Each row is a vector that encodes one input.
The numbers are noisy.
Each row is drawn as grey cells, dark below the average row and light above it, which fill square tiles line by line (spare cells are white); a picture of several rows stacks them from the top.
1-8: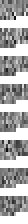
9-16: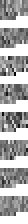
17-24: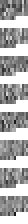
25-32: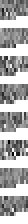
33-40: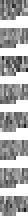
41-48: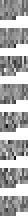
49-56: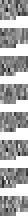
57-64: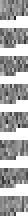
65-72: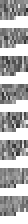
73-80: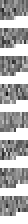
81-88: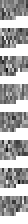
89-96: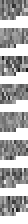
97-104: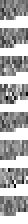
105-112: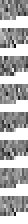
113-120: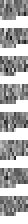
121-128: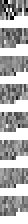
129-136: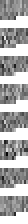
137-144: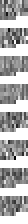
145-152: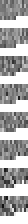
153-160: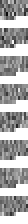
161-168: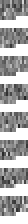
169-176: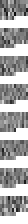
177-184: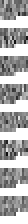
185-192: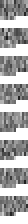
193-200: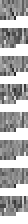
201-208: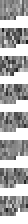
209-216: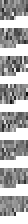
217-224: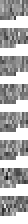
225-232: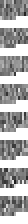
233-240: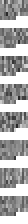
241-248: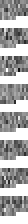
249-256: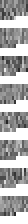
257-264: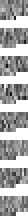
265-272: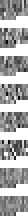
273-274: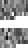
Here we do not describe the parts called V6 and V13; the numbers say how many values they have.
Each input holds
either a point on a 9-point circle, or a true/false value and a value of V13, or a value of V6.
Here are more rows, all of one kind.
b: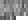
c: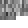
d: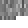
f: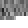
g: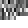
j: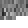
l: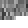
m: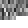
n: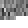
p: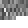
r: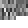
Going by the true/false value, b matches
c and d.
